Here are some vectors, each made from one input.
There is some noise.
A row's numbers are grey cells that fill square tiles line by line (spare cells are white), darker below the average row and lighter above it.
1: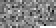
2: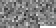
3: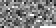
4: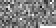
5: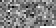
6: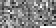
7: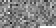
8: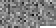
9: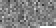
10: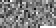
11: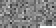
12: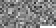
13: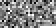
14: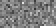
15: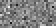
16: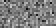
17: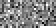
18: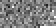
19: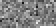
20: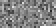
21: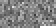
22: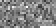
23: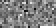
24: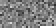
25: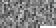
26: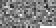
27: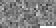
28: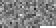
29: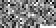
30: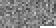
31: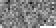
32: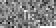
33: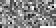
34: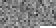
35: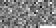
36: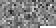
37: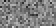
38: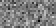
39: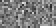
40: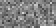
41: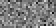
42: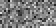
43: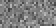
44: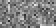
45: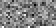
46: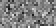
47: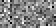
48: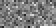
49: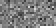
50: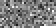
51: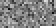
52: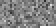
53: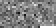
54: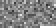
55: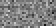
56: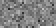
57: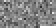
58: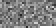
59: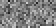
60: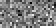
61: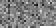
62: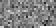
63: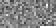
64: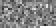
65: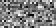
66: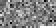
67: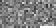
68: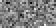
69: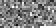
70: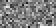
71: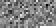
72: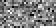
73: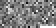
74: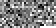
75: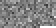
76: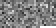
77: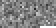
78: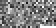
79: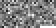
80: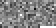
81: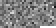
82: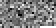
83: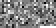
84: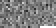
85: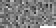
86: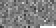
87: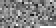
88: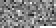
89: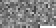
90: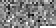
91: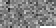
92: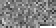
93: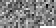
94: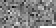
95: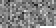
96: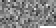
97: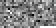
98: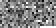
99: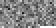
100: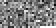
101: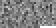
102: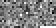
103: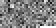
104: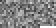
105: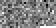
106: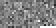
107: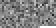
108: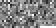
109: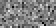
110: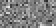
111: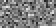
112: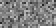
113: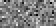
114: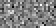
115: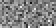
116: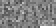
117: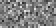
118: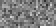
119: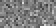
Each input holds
either a point on a 10-point line, or a point on an 11-point line and a node of a 10-node tree.
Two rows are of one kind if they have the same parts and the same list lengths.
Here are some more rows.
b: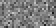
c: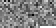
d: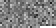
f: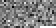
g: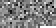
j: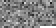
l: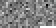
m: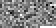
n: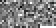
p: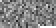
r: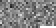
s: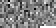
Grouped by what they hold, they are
b, c, d, f, j, p
g, l, m, n, r, s

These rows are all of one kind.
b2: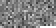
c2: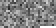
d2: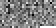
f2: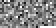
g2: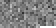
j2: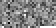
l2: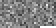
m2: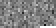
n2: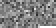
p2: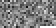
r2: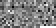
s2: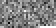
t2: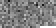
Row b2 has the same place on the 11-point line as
m2 and p2.
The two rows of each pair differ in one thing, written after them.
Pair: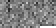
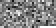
the node of the tree
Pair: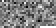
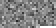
the place on the 11-point line
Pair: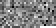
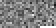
the place on the 11-point line
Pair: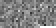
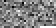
the place on the 11-point line
